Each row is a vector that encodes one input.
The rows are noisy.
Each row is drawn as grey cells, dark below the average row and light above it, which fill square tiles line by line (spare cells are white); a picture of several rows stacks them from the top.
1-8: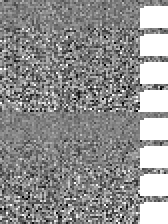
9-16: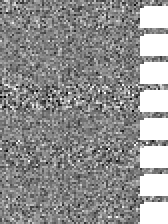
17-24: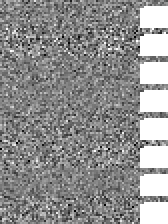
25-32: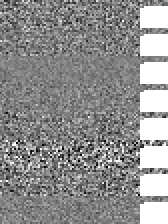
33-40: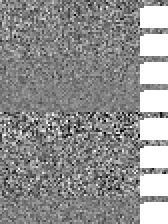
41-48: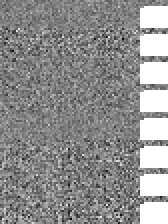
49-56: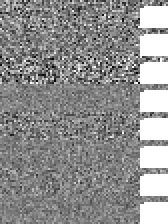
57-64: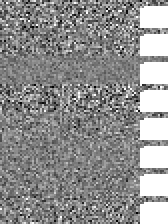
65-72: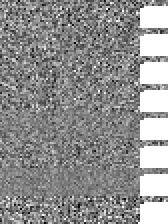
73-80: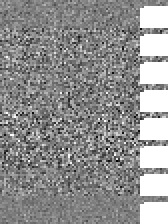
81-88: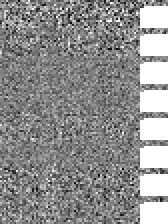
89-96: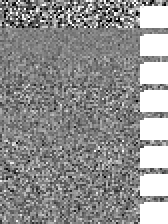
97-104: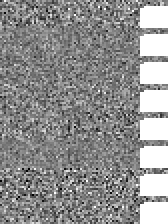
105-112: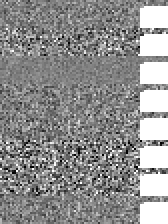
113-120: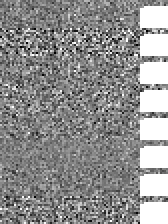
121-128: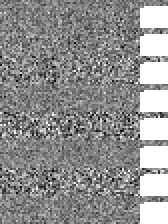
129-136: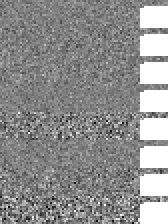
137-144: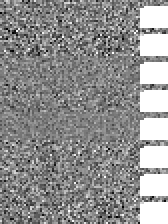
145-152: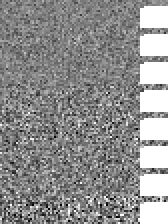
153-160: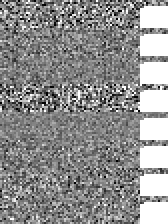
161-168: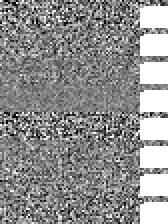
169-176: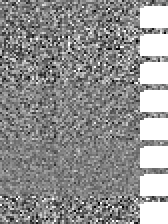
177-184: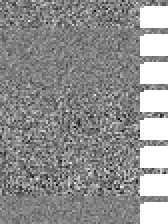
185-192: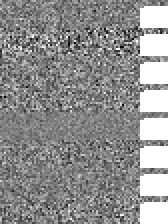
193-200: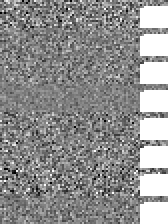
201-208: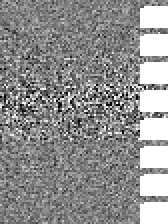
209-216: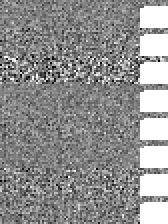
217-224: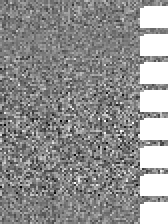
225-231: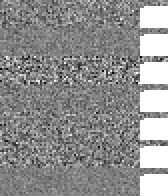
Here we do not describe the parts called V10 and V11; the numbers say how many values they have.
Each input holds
a value of V10 and a value of V11, together with either one of 6 labels, or three true/false values.
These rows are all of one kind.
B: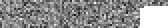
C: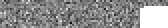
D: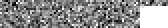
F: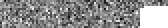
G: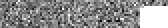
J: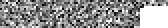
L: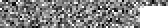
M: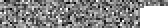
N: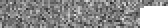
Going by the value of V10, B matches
F and L.
